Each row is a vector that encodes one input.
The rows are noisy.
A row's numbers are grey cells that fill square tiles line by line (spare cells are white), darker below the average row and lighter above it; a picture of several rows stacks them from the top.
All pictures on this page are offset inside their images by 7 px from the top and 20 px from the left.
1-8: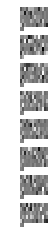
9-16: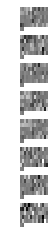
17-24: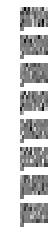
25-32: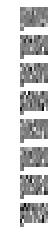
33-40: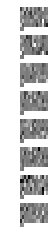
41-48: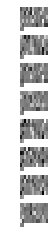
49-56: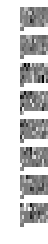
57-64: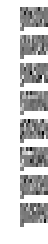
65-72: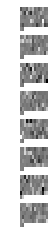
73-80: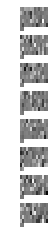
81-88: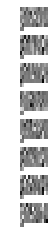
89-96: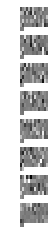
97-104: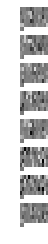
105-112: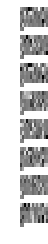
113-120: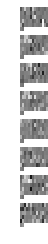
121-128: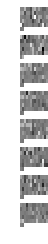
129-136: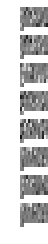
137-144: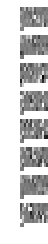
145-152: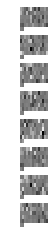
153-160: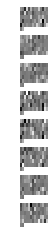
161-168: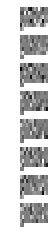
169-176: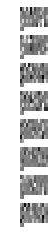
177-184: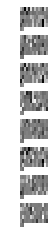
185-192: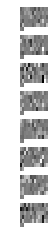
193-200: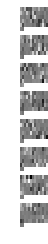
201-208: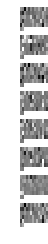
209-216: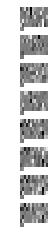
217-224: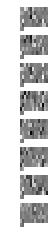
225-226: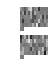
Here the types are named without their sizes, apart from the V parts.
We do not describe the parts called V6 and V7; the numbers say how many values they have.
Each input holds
a point on each of two lines and a value of V6, together with either three true/false values, or a value of V7.
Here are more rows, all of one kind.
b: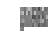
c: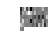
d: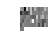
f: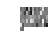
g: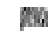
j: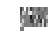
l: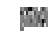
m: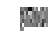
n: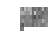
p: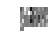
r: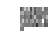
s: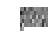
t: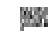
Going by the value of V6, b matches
n, p and r.
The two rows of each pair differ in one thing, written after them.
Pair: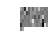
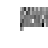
the value of V7
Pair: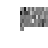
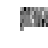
the value of V6
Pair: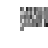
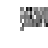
the place on one of the two lines
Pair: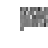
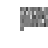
the value of V7
